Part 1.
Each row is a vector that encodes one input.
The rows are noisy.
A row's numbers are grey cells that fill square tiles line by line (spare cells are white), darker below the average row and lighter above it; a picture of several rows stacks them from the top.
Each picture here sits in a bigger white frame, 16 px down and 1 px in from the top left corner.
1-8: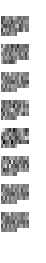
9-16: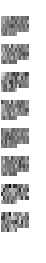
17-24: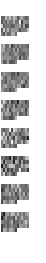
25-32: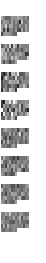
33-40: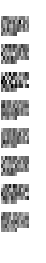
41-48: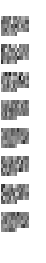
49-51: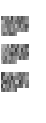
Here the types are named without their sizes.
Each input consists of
a point on a line, together with either a fixed value, or a node of a tree.
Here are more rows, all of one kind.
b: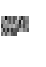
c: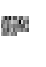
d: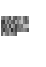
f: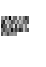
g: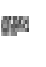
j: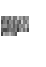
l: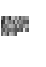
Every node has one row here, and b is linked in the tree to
f and l.
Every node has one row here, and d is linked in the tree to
j and l.
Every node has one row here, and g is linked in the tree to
c and l.
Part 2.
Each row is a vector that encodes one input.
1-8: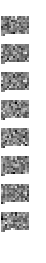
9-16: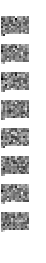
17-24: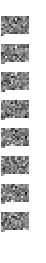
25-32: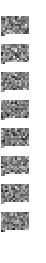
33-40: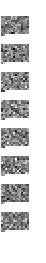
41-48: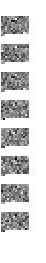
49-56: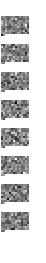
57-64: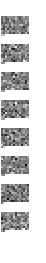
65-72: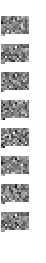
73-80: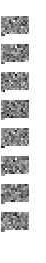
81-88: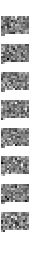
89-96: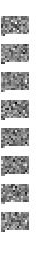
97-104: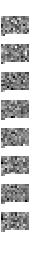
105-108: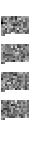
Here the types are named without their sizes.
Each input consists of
a true/false value, together with either a point on a circle, or a fixed value.
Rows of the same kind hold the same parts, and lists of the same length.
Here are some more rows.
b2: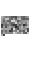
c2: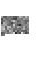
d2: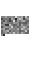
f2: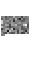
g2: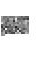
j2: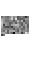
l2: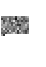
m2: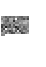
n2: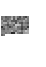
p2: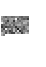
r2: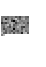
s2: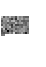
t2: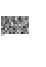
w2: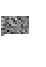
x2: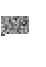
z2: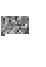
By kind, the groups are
b2, g2, m2, p2
c2, d2, f2, j2, l2, n2, r2, s2, t2, w2, x2, z2

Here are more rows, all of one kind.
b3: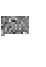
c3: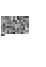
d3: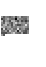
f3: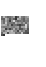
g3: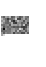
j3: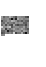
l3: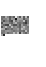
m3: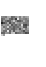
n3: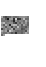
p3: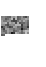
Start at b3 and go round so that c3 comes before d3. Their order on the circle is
b3, l3, p3, c3, f3, d3, n3, j3, g3, m3.
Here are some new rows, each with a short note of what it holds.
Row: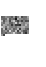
a point on a circle and a true/false value
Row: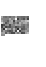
a true/false value
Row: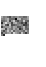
a point on a circle and a true/false value
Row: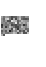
a true/false value
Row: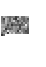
a point on a circle and a true/false value
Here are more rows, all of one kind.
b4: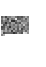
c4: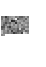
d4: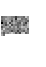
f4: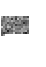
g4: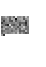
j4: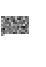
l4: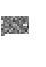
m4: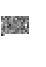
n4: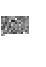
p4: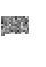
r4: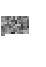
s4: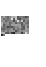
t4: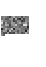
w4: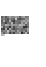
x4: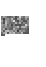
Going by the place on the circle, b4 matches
c4, d4, n4 and p4.
